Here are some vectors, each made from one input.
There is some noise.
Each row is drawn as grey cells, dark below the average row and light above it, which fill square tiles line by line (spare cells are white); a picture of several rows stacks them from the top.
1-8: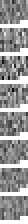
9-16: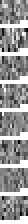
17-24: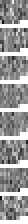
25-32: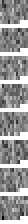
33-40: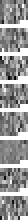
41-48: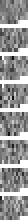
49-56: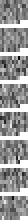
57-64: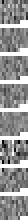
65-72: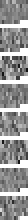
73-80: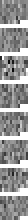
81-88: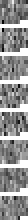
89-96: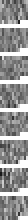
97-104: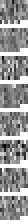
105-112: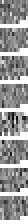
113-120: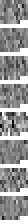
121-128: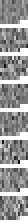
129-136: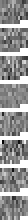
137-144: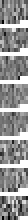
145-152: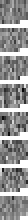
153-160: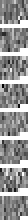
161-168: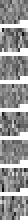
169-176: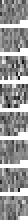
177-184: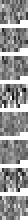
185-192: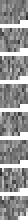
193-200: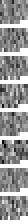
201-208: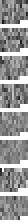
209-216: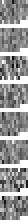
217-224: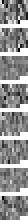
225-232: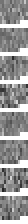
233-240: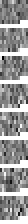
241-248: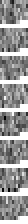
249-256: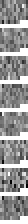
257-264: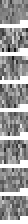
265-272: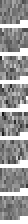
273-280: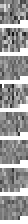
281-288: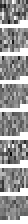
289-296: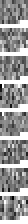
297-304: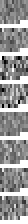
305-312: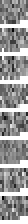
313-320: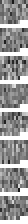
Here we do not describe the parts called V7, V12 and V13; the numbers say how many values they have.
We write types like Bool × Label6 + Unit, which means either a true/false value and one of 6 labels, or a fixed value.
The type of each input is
Bool × (Line10 + V13) + (Line6 + V12) × V7.
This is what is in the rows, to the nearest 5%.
About 55% of them hold a true/false value, together with either a point on a 10-point line, or a value of V13. The rest hold a value of V7, together with either a point on a 6-point line, or a value of V12.
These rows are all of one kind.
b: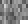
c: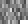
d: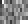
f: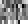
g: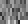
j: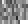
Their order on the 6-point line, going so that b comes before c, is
f, b, c, g, d, j.
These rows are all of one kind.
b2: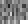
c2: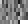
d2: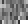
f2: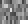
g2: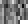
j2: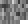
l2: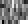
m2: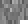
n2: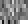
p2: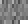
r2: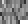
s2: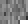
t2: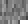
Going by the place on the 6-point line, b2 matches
g2 and t2.
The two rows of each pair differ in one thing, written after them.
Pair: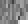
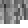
the true/false value
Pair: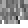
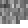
the value of V13
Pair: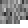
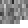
the true/false value
